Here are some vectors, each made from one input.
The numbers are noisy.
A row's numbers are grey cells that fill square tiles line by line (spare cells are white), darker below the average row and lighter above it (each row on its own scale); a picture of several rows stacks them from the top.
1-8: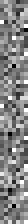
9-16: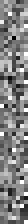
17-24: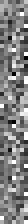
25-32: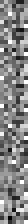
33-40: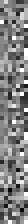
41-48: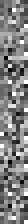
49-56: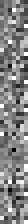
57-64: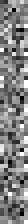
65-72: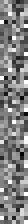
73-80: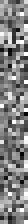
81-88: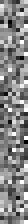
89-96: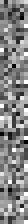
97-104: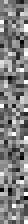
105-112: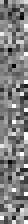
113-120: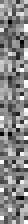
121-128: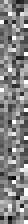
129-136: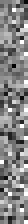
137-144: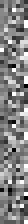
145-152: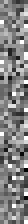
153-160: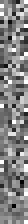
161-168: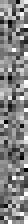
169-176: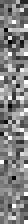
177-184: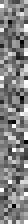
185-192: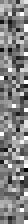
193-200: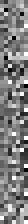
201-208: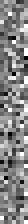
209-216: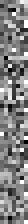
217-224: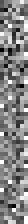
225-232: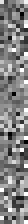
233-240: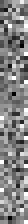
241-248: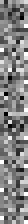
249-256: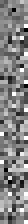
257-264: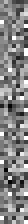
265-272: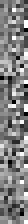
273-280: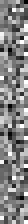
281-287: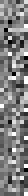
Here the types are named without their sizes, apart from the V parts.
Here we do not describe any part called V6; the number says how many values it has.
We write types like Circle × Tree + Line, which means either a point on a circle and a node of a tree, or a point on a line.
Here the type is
Bool × Bool × Bool + Circle + List(Line × V6).
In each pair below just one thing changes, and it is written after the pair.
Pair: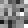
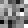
the place on the line in item 2 of the list
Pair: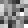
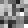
the value of V6 in item 1 of the list
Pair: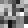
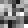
the place on the line in item 2 of the list
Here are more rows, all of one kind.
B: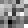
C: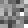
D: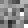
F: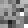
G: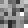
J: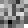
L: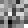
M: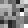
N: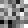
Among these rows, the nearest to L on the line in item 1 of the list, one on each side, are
J and N.
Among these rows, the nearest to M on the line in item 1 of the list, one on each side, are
B and F.
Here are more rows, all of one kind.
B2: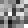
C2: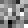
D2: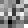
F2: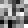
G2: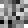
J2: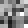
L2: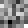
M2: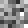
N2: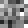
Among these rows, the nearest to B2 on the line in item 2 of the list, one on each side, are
C2 and F2.
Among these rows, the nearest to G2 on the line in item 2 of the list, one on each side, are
L2 and M2.
